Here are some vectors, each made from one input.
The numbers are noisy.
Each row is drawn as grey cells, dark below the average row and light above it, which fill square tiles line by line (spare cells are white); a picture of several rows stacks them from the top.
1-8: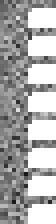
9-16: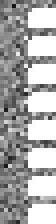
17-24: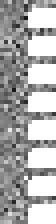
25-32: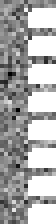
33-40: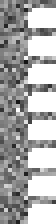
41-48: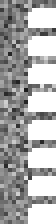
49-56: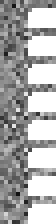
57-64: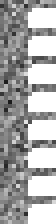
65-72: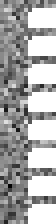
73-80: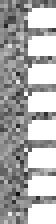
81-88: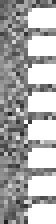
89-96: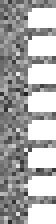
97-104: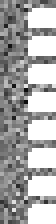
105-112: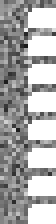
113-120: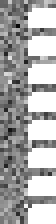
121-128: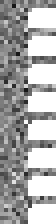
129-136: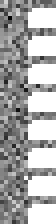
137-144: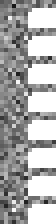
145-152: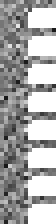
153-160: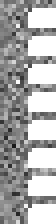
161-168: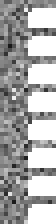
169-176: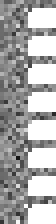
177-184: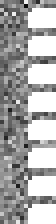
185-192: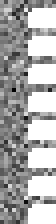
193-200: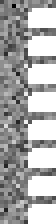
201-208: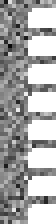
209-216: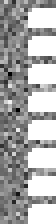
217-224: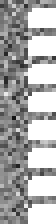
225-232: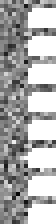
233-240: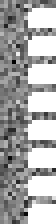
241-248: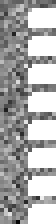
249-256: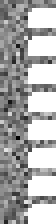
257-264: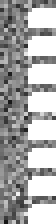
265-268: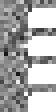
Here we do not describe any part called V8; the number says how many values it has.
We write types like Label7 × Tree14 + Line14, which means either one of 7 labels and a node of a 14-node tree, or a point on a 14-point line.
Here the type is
Bool × Line6 + Circle9 × (Tree10 + Unit) + V8.
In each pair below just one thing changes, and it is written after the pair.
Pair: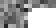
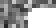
the place on the 6-point line
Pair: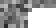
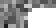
the place on the 6-point line
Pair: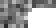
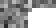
the true/false value
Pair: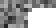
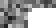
the true/false value
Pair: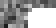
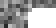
the place on the 6-point line
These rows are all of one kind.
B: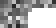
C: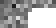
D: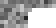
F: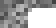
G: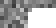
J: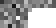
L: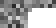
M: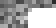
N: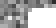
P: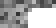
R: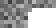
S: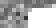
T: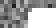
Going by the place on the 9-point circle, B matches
C and R.
